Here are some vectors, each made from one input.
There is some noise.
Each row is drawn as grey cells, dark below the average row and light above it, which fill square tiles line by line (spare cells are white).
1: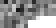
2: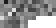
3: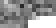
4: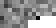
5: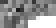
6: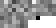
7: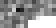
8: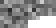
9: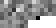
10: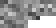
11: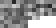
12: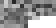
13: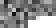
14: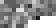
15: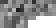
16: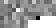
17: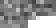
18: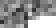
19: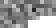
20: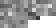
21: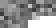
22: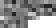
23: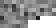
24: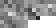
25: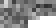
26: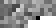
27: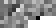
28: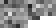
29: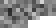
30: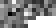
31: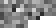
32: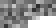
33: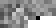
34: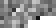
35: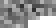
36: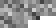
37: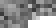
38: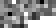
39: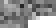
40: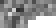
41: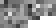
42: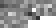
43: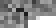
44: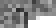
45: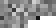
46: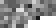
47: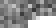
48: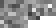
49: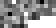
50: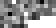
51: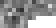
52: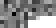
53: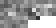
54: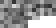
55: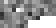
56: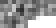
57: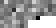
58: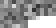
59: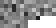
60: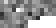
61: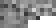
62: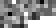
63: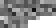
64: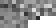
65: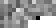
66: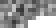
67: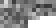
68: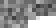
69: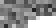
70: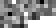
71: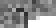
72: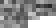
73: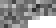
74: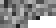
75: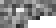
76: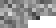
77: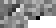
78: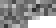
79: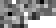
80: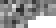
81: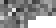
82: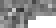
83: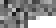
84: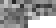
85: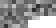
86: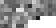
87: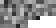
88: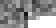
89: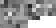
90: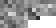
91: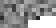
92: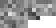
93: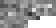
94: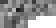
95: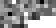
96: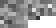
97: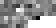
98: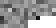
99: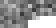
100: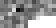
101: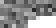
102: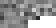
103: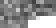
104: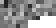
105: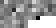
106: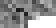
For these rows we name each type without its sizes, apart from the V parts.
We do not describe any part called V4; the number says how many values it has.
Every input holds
a true/false value, together with a list of items, each either a point on a line, or a value of V4.
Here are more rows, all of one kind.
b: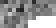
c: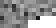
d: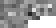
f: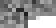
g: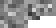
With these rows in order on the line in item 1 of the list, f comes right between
c and d.
